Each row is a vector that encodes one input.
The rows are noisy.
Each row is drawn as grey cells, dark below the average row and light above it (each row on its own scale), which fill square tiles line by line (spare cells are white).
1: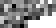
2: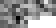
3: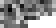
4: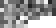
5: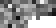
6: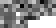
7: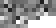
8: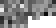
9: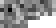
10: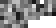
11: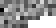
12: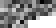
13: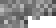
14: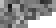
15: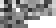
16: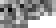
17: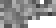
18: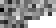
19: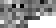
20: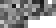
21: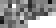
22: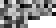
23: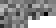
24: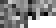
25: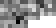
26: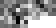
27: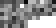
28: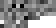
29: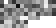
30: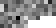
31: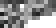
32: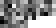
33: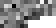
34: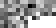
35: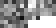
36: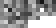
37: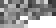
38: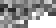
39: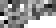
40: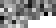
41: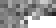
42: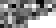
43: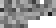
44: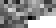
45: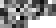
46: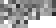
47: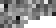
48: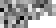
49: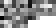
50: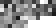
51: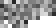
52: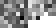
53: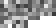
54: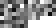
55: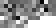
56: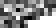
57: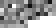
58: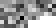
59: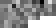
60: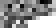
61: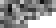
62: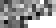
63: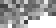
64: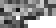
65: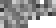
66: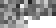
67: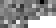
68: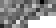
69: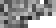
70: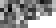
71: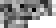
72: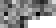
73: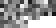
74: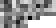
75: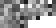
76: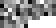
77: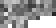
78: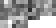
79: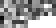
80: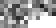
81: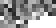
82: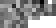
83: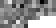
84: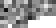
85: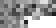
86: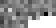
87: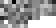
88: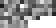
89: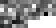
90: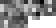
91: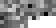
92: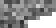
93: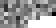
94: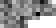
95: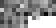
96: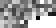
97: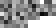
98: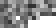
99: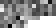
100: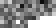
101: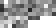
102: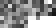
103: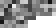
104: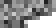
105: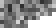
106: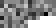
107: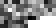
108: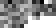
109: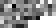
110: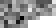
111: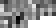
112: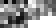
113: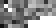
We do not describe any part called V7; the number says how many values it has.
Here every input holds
a point on an 8-point line, together with either a point on a 6-point line, or a value of V7.
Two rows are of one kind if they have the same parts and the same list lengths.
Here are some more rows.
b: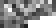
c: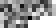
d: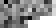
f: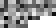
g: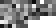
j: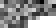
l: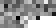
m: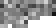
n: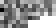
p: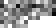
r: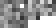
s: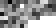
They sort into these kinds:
b, c, d, f, g, j, l, n, r, s
m, p

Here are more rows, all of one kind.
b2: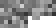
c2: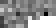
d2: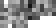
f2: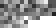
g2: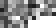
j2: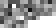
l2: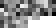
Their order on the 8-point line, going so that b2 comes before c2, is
f2, l2, b2, c2, d2, g2, j2.
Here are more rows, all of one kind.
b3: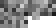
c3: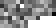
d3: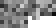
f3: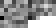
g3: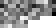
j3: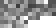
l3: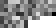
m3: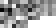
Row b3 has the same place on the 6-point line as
d3 and l3.
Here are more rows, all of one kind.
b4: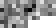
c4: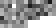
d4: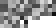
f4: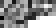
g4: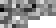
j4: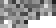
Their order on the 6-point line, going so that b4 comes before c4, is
b4, d4, g4, c4, j4, f4.
